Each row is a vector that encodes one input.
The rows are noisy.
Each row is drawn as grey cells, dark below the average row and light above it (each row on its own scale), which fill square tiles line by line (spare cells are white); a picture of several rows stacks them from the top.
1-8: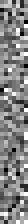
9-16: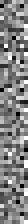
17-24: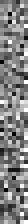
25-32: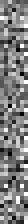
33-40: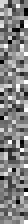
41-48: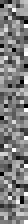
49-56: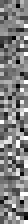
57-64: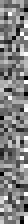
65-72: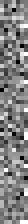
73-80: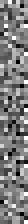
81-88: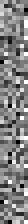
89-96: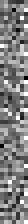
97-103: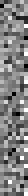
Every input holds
a point on a 5-point line, together with either a point on a 4-point line, or three true/false values.
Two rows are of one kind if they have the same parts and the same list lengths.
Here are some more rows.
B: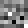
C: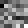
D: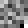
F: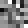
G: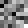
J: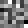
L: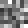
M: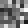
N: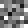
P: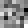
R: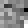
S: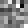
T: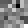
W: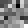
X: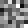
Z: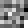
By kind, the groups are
B, D, P, R, Z
C, F, G, J, L, M, N, S, T, W, X

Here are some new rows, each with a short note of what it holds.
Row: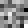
a point on a 4-point line and a point on a 5-point line
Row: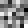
a point on a 4-point line and a point on a 5-point line
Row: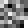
a point on a 4-point line and a point on a 5-point line
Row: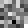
a point on a 4-point line and a point on a 5-point line
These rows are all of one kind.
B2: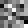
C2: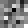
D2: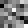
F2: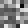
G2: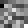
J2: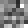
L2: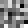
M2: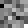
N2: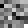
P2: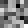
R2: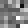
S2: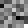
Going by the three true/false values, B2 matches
D2, L2 and P2.
